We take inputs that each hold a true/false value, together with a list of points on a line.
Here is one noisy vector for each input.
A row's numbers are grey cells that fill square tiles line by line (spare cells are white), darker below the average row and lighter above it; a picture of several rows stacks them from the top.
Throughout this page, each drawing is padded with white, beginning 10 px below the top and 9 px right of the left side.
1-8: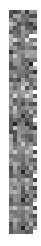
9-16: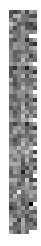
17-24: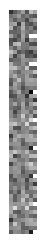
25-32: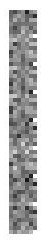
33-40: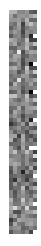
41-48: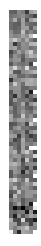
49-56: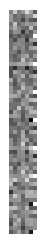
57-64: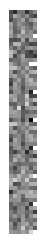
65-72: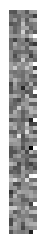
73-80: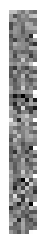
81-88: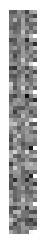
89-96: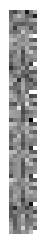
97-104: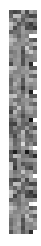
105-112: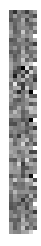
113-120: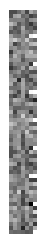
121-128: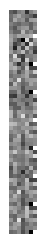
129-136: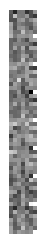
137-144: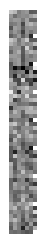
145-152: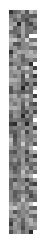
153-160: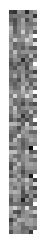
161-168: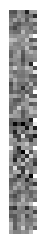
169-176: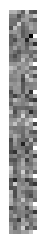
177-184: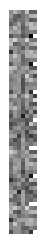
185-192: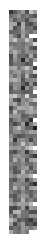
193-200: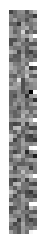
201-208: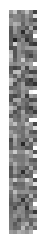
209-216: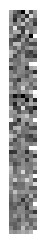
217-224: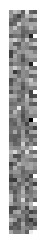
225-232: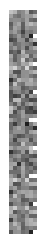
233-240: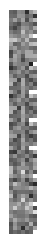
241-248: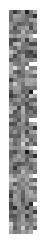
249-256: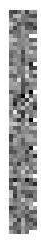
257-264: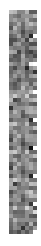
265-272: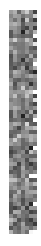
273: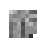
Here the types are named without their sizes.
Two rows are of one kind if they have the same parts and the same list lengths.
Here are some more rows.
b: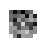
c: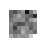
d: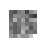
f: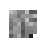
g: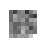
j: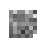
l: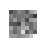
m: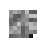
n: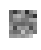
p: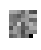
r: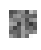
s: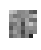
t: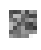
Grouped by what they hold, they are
b
c, d, f, g, l, n, s
j, r, t
m, p

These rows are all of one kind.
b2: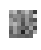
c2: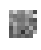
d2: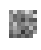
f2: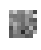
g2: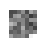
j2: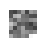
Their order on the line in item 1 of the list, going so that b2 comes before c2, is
j2, b2, g2, f2, c2, d2.
